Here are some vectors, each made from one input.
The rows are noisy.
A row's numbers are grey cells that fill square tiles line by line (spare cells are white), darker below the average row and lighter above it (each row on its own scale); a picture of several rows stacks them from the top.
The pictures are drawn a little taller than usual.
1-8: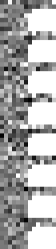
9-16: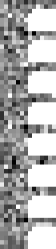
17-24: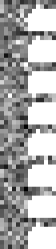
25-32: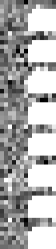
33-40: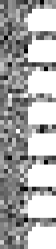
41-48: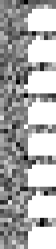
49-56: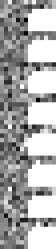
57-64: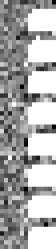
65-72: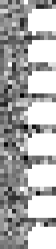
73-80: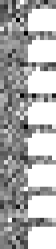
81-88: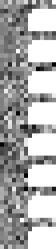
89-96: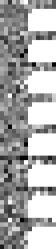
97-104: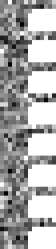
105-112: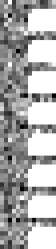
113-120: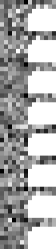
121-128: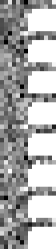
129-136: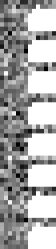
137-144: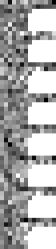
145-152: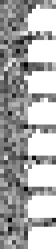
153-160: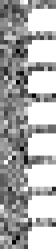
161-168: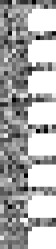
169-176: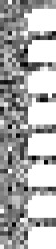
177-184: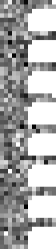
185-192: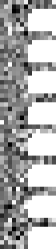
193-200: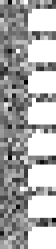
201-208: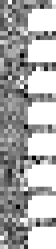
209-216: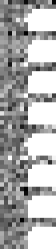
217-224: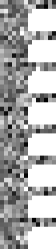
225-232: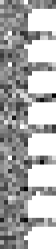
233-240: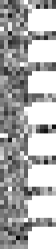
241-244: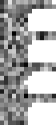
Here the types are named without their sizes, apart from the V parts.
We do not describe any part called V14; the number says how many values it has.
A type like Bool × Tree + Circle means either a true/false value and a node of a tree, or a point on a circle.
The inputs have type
Line × (Line + V14).
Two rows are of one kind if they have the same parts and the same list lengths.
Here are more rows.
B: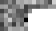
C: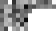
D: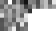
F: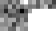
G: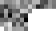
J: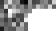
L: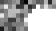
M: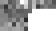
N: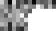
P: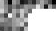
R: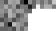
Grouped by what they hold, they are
B, C, F, G, M
D, J, L, N, P, R

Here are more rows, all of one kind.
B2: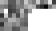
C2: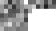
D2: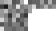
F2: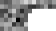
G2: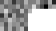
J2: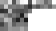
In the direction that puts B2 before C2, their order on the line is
B2, C2, G2, D2, F2, J2.
